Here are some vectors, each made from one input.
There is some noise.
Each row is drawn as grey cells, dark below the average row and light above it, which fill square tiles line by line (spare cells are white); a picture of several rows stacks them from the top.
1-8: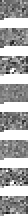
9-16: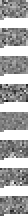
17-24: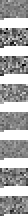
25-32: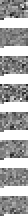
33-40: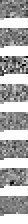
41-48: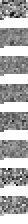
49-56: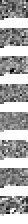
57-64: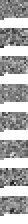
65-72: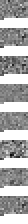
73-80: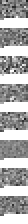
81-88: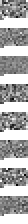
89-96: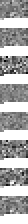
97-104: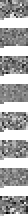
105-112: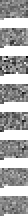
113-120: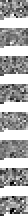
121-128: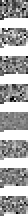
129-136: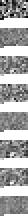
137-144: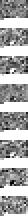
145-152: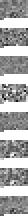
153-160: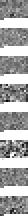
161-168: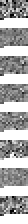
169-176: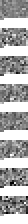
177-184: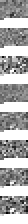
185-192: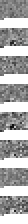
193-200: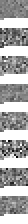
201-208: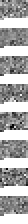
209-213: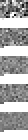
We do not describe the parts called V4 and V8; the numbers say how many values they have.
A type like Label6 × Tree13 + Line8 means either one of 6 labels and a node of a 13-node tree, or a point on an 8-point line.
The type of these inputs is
Line5 × (Unit + V4 × V8) + Line7.
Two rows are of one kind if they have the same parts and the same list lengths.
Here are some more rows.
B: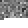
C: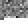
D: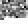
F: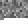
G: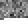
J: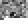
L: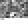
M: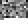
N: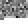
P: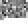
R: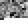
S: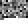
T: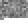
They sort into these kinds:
B, C, D, N, R
F, G, J, L, P, S, T
M

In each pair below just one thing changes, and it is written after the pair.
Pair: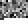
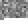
the place on the 5-point line
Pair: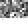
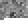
the place on the 5-point line
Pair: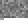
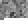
the value of V8
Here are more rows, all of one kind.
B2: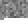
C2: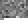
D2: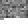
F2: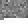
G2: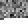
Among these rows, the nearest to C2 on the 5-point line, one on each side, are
B2 and F2.
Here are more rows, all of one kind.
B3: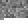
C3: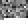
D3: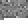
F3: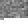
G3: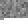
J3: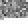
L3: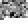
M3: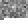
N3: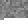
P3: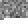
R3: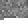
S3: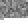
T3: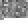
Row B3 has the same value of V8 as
G3, N3, R3 and T3.
